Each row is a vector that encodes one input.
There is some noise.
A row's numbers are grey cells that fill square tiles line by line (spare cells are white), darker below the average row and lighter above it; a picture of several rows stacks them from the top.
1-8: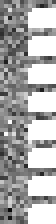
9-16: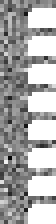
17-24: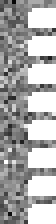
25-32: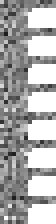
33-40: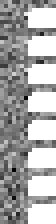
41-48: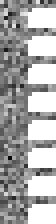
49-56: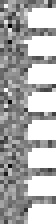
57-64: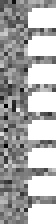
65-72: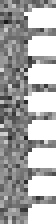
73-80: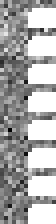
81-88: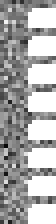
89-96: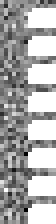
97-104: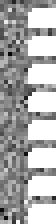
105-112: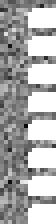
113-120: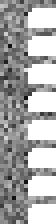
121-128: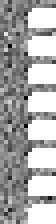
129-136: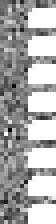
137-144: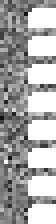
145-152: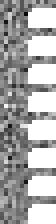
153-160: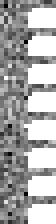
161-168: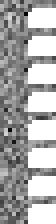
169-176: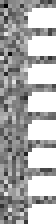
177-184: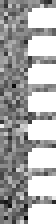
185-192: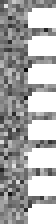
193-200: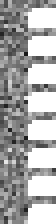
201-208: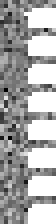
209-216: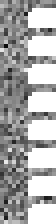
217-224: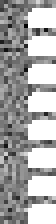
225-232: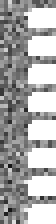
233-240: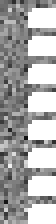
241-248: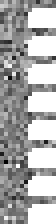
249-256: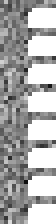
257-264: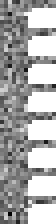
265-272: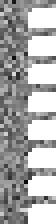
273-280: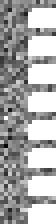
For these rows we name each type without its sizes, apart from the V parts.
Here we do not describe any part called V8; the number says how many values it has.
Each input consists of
either a node of a tree, or a true/false value and a value of V8, or a list of points on a line.
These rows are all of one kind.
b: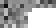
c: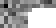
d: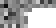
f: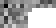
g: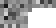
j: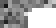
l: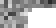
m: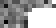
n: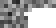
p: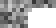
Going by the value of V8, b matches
d, f, g and j.
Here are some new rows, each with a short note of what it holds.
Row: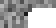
a list of two items
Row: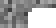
a list of one item
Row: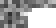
a true/false value and a value of V8
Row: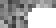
the empty list
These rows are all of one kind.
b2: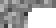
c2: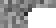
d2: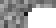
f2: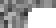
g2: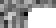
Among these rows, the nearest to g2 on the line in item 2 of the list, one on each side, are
c2 and d2.
